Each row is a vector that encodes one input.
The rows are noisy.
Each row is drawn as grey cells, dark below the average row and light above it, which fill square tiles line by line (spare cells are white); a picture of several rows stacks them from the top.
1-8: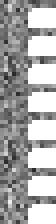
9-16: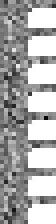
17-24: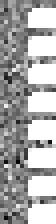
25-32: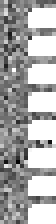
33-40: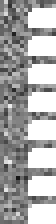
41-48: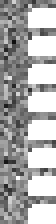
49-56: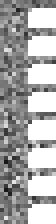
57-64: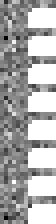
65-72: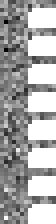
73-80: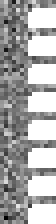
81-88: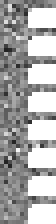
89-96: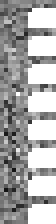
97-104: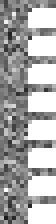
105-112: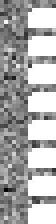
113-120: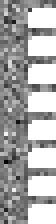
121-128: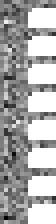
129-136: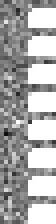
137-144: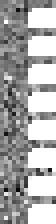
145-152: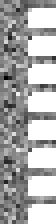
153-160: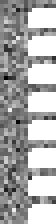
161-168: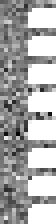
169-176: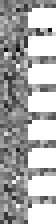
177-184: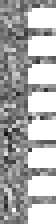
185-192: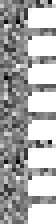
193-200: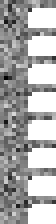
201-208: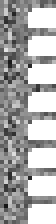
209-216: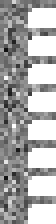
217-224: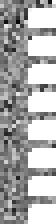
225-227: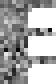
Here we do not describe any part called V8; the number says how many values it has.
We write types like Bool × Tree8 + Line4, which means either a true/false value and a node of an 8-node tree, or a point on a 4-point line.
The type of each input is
List2(Circle6 × (Line5 + V8)).
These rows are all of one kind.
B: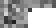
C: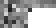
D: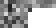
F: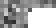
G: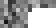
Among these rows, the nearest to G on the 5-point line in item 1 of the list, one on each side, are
B and F.
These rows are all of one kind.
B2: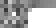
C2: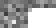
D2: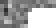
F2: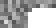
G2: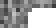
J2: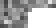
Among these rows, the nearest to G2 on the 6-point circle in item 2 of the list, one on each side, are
B2 and C2.
